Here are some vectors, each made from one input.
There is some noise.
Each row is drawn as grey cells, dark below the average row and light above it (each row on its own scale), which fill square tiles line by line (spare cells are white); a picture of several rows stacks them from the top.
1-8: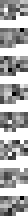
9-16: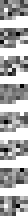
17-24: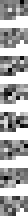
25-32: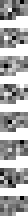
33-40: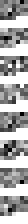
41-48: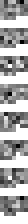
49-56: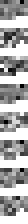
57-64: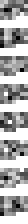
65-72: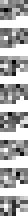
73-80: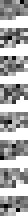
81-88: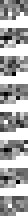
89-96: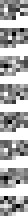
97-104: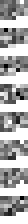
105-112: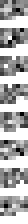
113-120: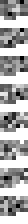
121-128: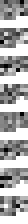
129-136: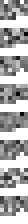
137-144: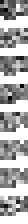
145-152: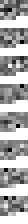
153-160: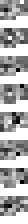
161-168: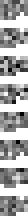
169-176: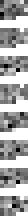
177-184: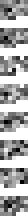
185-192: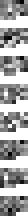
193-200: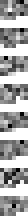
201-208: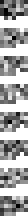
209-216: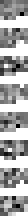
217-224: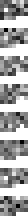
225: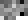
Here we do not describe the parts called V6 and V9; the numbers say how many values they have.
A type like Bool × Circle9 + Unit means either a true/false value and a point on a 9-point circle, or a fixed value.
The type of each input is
Label7 × Line8 + (Line4 + V9) × V6.
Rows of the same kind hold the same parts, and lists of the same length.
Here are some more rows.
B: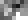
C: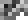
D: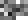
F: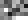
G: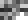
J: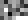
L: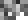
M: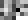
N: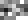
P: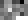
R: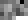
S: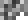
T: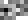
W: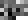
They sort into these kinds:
B, D, F, J, M, R, W
C, G, L, N, S, T
P

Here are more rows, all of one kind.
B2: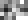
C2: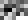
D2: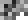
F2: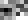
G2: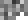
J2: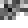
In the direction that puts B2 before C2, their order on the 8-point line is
F2, B2, C2, J2, D2, G2.
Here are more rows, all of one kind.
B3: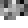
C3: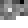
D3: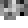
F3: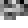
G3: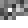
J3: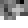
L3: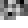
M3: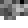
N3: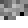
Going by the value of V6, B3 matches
D3 and N3.
